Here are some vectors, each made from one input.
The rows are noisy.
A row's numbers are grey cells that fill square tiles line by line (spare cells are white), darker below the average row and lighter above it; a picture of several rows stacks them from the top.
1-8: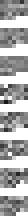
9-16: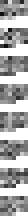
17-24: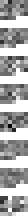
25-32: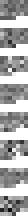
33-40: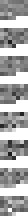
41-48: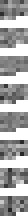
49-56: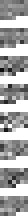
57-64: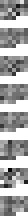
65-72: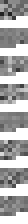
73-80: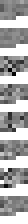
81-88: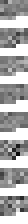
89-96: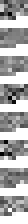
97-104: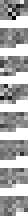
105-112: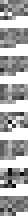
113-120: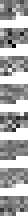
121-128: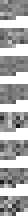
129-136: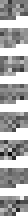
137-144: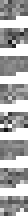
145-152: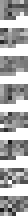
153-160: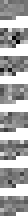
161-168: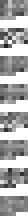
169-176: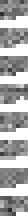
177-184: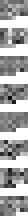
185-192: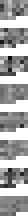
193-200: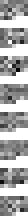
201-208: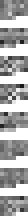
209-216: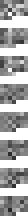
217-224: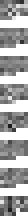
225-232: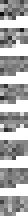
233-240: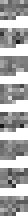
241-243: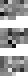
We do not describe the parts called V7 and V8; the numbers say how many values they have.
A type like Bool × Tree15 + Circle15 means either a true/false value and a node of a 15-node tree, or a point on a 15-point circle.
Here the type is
Bool × Line4 × V7 × V8 + List3(Line6).
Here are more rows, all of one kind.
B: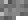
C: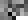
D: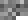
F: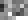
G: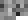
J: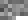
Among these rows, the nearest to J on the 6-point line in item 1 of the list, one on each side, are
D and F.
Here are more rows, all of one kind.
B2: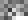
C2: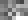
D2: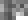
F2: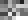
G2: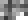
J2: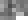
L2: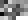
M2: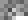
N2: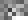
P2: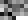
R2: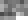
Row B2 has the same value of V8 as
D2, F2 and M2.
